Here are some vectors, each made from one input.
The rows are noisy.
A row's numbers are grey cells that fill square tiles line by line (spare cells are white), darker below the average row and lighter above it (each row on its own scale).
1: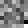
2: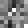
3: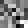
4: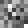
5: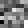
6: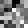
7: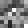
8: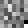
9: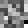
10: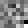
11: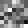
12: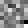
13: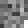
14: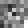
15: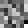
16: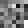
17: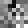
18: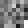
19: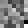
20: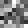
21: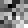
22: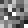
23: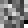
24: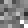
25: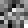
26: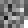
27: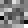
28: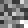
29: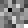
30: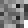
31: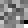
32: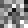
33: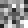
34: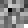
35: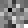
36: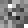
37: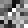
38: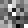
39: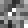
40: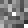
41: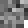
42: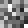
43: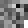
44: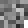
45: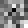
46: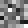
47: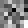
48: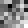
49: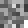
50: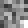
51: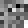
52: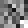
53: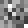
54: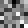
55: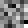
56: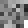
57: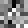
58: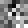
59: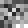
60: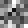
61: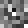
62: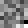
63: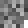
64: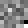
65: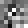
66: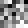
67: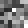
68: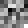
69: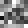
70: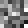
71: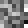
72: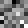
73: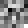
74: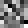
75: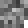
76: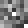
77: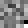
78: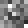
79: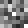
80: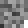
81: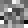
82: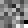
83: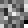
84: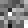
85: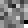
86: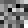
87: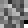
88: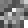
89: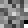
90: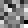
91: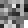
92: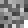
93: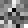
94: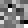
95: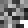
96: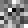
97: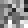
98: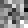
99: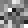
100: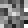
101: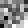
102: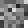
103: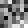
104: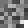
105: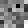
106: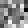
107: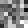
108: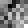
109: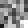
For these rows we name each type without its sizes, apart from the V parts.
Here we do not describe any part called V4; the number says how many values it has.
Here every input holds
a list of items, each a true/false value and a value of V4.
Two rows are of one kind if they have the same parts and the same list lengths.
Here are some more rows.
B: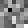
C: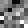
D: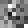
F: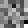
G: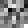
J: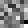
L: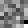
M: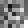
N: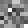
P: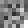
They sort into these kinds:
B, G
C, M, P
D, F, J, L, N

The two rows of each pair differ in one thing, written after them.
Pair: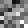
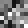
the value of V4 in item 2 of the list
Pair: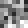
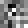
the true/false value in item 2 of the list
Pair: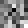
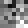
the value of V4 in item 1 of the list
